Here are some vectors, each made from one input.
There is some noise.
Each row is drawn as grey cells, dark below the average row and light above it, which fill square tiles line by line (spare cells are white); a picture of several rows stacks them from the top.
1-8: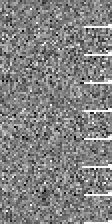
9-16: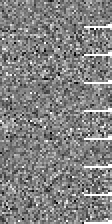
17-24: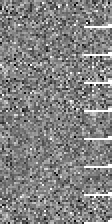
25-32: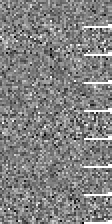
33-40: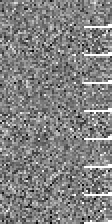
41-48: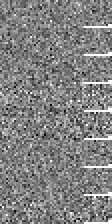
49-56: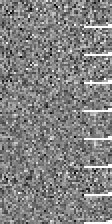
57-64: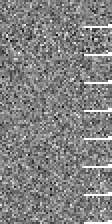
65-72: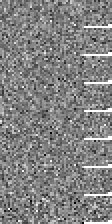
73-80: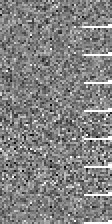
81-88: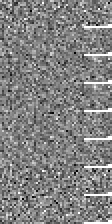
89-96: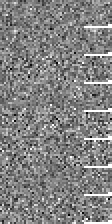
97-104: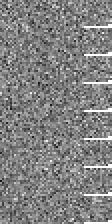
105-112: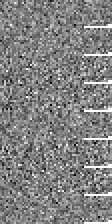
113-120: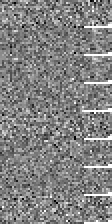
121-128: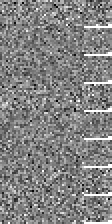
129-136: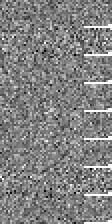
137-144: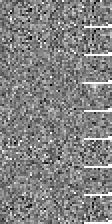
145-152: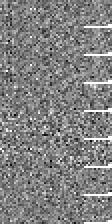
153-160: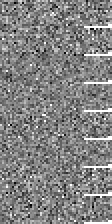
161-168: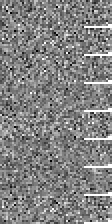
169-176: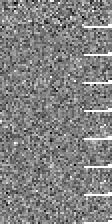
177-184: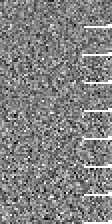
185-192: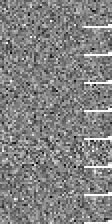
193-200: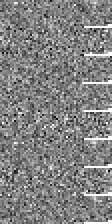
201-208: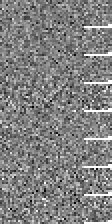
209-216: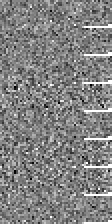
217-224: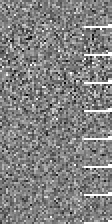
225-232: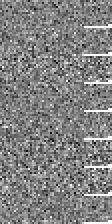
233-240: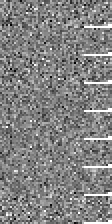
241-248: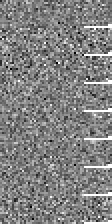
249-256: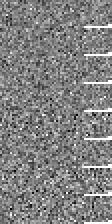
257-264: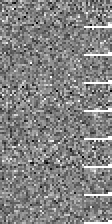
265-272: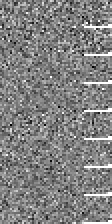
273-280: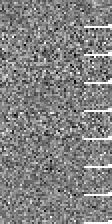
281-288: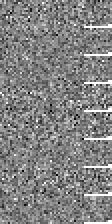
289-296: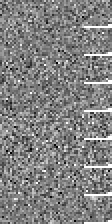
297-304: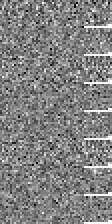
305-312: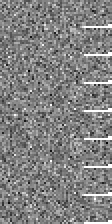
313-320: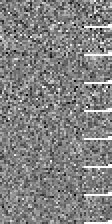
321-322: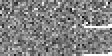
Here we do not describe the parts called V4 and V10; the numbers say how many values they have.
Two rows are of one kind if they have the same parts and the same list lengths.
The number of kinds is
2.
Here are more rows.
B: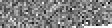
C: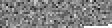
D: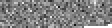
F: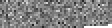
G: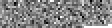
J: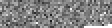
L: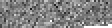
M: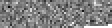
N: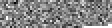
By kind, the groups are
B, G, N
C, D, F, J, L, M

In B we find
a point on a 9-point circle, a point on a 13-point line and a true/false value.
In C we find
a point on a 13-point line, a value of V4 and a value of V10.
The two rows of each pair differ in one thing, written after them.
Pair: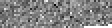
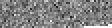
the value of V4
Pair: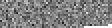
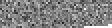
the value of V10
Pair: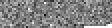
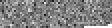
the value of V4
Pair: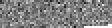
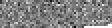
the value of V4
